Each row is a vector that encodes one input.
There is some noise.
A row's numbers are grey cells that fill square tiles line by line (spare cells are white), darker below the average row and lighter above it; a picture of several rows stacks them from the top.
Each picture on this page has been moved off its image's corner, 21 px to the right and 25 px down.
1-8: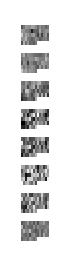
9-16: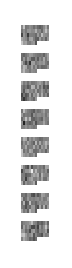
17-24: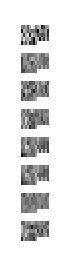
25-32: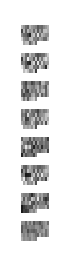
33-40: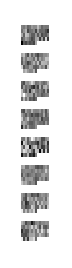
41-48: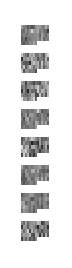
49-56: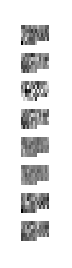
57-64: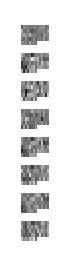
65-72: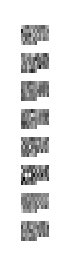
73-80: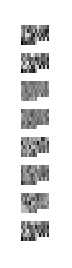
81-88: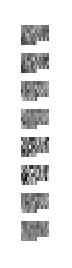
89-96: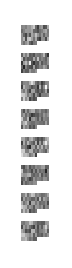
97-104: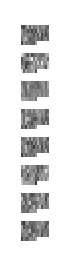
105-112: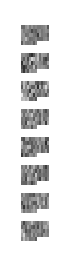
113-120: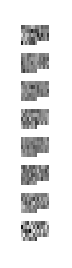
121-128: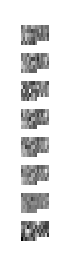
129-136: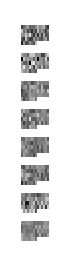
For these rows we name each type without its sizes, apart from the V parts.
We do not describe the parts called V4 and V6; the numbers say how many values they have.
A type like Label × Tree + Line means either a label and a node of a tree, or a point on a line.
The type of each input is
Bool × Bool × Bool × V6 + Label × V4 + Unit.
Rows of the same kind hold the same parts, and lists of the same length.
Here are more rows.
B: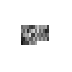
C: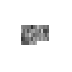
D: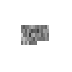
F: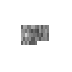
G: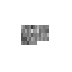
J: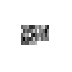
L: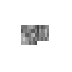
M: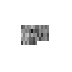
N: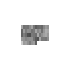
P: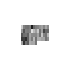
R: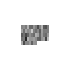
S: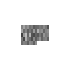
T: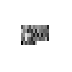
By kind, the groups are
B, C, G, P
D, F, J, L, M, N, S, T
R

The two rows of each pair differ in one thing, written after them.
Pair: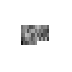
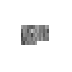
the label
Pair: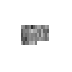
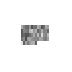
the label
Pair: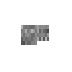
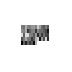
the label
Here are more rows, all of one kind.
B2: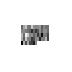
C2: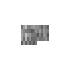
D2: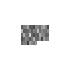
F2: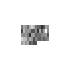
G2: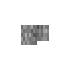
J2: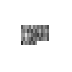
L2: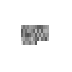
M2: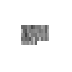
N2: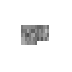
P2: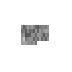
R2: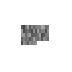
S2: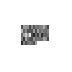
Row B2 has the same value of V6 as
G2, M2, R2 and S2.
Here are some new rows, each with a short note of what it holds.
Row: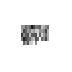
three true/false values and a value of V6
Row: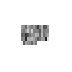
a fixed value
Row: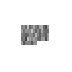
a fixed value
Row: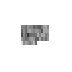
three true/false values and a value of V6
